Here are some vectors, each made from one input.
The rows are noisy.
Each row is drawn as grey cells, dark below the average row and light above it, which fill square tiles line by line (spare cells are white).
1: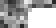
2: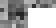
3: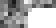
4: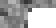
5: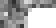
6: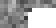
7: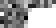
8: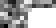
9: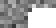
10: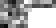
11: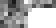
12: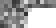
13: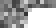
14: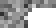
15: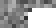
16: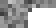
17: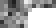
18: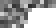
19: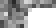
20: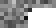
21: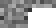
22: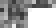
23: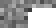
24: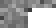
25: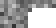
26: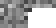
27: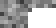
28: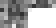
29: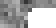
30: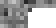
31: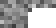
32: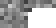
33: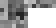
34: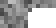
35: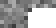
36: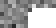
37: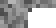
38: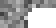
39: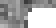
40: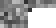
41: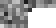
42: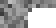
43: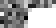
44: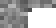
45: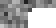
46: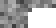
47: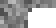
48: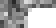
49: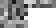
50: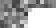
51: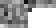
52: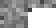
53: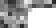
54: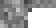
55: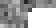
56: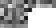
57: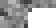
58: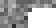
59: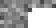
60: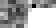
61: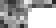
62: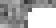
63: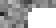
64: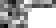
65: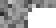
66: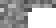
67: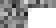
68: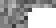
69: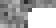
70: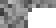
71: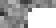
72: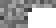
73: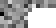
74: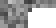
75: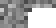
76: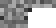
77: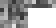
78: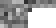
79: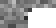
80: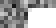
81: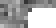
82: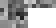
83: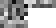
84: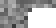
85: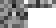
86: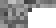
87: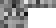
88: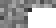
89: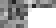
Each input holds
either a node of a 10-node tree, or four true/false values.
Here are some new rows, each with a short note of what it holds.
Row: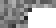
four true/false values
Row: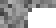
four true/false values
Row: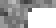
four true/false values
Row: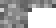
four true/false values
